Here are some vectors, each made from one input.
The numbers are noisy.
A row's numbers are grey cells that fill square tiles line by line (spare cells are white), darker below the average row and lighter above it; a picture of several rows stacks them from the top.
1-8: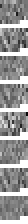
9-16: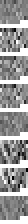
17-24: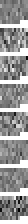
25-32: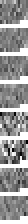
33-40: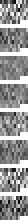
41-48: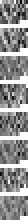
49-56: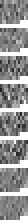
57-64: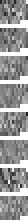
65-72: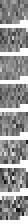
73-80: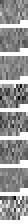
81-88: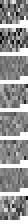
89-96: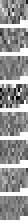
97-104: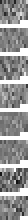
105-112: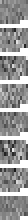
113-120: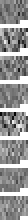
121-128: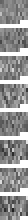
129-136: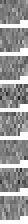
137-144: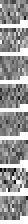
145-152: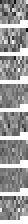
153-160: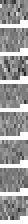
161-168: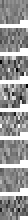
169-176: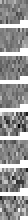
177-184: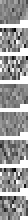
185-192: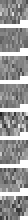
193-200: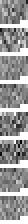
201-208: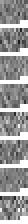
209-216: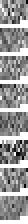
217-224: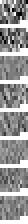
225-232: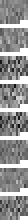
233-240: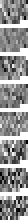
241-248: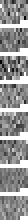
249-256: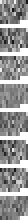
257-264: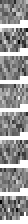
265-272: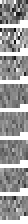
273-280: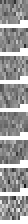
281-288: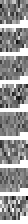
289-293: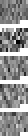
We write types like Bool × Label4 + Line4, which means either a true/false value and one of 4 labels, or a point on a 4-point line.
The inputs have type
Line15 + List3(Line5).
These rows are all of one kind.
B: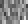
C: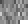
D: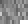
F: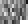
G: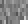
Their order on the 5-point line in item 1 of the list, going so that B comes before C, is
B, G, C, D, F.
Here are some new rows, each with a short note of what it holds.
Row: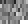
a point on a 15-point line
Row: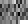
a point on a 15-point line
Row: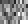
a list of one item
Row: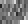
a list of one item
